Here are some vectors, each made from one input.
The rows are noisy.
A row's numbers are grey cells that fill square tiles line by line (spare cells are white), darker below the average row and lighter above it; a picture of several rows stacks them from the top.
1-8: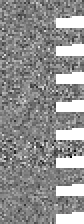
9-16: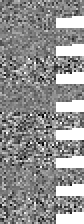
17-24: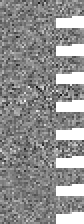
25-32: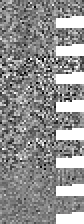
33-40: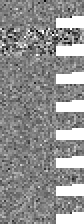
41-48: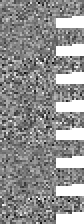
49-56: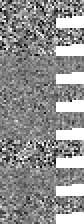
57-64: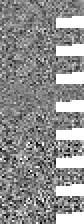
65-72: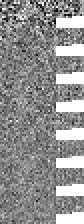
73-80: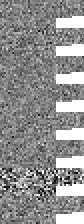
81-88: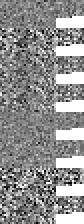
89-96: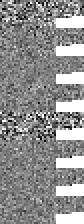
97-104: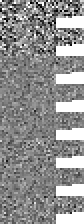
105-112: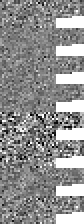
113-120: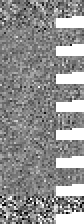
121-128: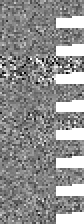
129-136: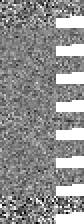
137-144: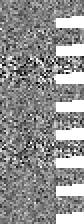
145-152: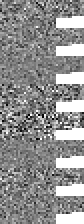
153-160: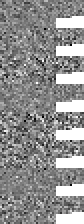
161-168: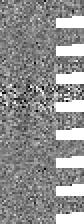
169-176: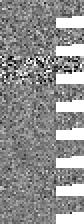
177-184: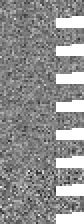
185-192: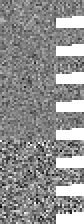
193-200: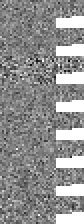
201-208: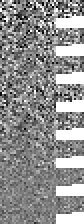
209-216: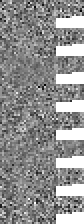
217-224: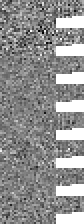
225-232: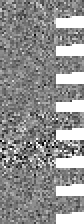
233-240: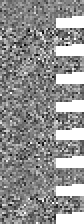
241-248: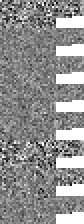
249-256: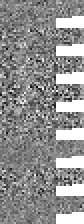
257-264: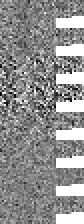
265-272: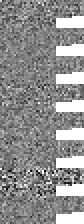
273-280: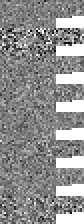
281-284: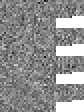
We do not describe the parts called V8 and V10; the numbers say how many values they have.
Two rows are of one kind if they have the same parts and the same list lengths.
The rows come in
3 kinds.
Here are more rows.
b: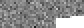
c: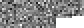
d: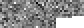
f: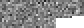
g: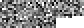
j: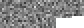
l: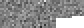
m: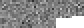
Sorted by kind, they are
b, c, g, j, l
d, m
f

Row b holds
a point on an 11-point circle and a value of V8.
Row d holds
a value of V8.
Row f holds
a true/false value and a value of V10.
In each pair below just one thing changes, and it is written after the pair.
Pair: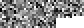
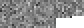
the value of V10
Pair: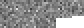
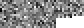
the true/false value
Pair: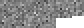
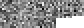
the true/false value
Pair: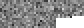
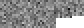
the value of V10
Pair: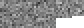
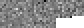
the value of V10
